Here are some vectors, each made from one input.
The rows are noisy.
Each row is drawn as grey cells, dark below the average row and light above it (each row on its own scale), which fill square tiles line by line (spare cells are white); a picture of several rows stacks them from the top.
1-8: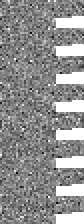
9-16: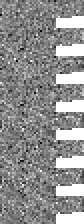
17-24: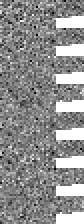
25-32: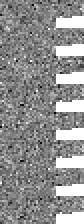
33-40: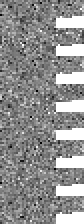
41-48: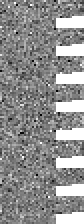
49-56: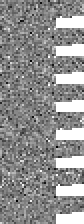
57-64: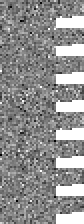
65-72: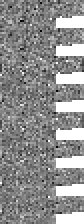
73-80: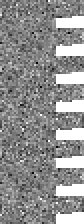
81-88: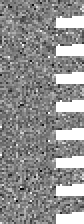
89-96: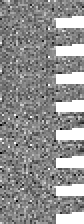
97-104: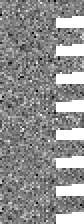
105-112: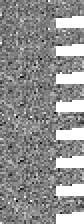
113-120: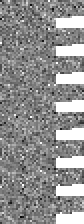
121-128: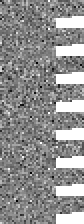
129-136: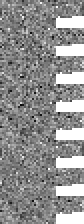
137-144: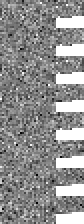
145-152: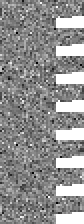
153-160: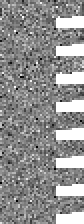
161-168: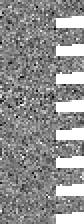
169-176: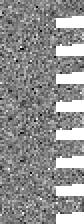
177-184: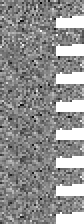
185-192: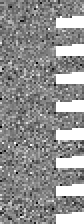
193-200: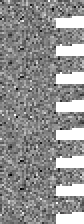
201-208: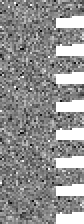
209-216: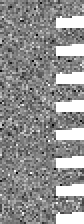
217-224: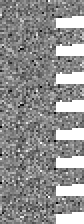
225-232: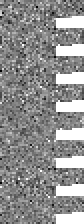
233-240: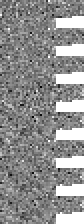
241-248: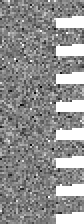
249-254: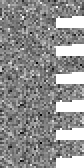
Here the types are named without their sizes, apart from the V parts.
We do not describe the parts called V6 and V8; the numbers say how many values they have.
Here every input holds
a label, a node of a tree, a true/false value, a value of V6 and a value of V8.
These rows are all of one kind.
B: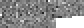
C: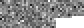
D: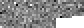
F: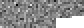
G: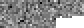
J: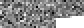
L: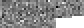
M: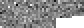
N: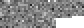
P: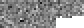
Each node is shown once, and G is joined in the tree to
B, J and N.
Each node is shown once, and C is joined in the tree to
D.
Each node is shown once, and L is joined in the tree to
B.
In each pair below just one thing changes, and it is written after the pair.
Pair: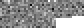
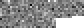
the value of V8
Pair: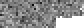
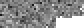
the label
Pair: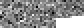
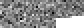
the node of the tree
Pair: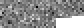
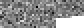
the true/false value
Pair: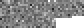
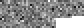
the true/false value
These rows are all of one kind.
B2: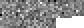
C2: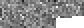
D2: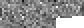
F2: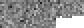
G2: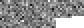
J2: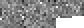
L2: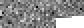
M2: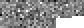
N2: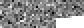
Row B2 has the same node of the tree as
L2 and N2.
